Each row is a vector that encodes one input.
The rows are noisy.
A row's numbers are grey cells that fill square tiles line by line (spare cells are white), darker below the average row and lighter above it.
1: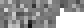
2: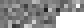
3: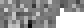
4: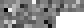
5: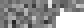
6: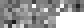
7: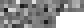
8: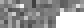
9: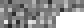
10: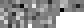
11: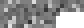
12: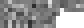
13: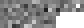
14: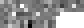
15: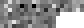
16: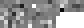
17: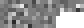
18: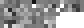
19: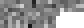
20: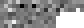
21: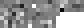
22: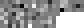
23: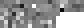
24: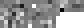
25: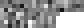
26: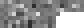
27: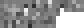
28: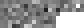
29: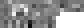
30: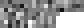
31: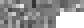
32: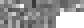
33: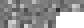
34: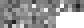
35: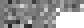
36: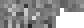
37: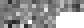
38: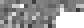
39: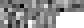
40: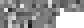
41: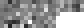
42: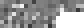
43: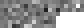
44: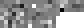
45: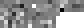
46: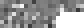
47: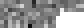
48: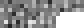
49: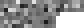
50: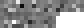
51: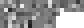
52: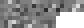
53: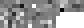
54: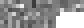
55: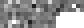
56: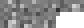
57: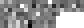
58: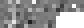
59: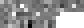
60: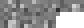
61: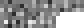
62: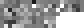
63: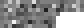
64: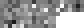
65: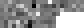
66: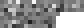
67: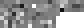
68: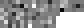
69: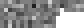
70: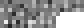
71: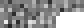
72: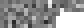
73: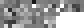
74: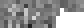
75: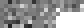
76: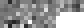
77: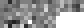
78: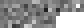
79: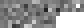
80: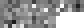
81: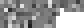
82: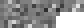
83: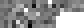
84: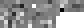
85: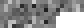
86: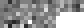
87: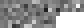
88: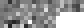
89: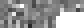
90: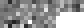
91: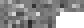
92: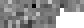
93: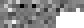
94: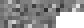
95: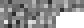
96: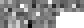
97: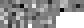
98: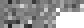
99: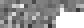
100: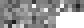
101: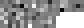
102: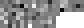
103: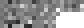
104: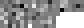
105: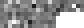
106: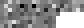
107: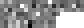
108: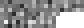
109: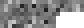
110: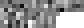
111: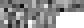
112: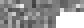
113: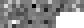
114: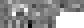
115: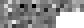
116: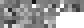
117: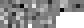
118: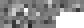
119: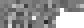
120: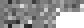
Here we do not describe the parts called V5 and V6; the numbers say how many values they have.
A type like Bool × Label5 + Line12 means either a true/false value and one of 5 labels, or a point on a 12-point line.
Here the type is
Bool × (Line4 + V5 × V6).
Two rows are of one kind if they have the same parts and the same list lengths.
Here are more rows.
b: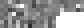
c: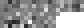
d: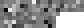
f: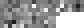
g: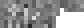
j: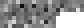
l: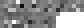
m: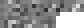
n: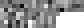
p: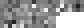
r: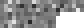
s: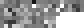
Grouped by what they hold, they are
b, d, g, j, l, m, r
c, f, n, p, s

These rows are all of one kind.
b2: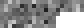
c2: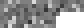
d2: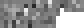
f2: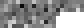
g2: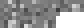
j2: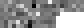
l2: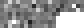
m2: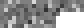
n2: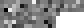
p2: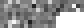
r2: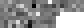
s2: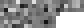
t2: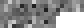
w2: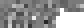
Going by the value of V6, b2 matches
j2, r2 and t2.
